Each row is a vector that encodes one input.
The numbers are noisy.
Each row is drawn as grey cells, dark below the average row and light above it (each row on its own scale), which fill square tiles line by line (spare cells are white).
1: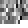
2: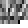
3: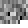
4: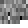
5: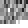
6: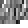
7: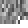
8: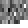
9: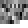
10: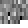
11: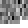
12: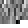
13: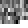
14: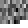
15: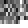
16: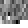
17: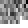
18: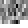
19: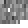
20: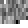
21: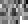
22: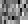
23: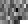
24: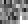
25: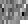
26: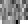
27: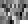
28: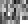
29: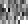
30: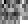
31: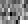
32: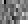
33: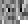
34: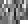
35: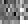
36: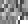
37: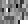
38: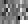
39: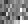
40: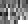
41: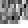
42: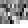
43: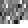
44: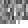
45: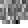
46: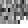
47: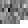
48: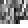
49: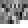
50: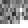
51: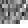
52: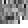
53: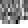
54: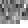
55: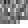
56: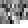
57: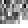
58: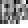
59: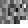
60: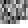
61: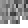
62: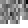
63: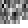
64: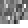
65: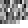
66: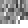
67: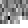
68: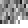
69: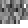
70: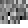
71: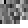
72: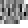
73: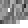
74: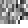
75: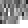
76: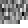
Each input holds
either a fixed value, or one of 9 labels and a true/false value.
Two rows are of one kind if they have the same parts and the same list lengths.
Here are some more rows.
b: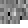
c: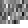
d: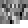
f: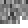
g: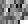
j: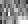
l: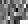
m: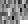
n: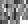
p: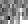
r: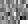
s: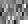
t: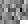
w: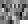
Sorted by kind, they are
b, c, f, g, j, l, m, n, p, r, s, t
d, w

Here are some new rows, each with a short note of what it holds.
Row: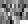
a fixed value
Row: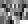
a fixed value
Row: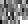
one of 9 labels and a true/false value
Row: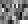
a fixed value
